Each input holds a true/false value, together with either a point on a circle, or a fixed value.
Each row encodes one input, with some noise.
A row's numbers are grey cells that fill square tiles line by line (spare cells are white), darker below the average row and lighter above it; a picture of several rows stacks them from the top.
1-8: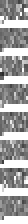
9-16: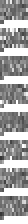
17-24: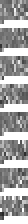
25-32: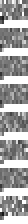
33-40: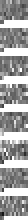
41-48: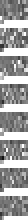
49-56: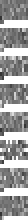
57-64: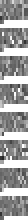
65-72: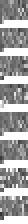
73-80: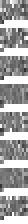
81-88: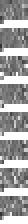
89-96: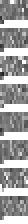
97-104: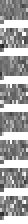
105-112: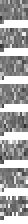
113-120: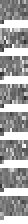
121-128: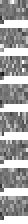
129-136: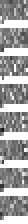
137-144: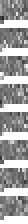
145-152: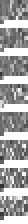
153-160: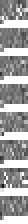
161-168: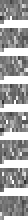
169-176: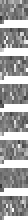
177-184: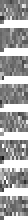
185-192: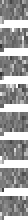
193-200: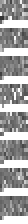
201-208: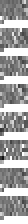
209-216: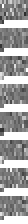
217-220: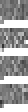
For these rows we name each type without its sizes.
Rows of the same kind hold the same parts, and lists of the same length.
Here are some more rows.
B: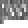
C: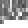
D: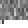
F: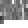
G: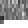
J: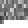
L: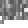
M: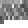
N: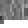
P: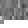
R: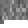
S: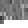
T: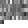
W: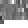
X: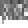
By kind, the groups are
B, C, D, F, J, M, N, P, R, S, T, W
G, L, X

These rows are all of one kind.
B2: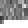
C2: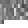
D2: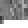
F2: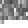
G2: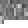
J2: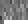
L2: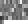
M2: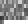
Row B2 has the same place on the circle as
D2 and F2.
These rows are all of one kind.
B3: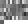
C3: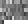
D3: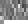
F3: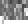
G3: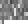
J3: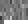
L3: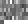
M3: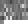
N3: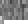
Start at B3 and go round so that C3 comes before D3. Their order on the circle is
B3, M3, J3, C3, G3, D3, L3, N3, F3.
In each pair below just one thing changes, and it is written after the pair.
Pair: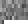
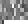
the place on the circle
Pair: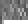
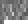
the place on the circle
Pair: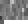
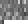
the true/false value
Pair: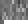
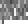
the true/false value
